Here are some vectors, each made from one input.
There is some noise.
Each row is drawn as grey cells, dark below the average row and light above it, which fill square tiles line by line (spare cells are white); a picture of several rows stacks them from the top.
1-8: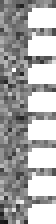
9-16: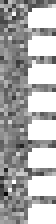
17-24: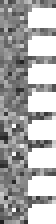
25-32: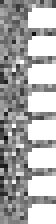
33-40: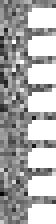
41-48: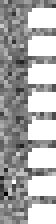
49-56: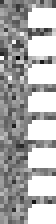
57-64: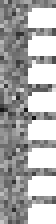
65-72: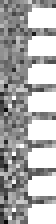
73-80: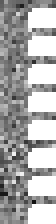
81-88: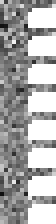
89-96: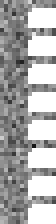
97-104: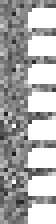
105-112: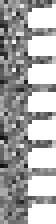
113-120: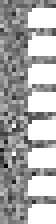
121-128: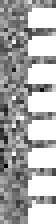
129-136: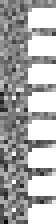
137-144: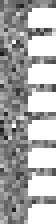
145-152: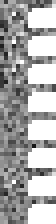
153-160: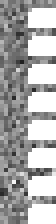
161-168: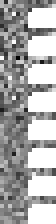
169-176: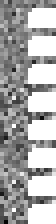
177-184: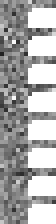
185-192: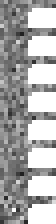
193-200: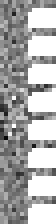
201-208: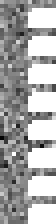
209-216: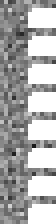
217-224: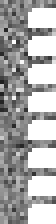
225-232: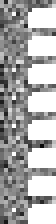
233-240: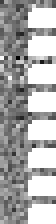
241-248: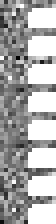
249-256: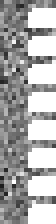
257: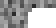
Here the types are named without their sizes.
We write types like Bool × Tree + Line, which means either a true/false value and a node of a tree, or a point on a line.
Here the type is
(Bool × Bool × Bool + Unit) × Tree + List(Circle).
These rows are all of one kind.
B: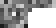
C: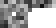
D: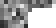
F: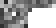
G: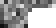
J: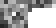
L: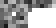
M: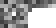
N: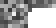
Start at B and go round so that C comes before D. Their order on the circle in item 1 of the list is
B, F, N, M, L, C, J, D, G.
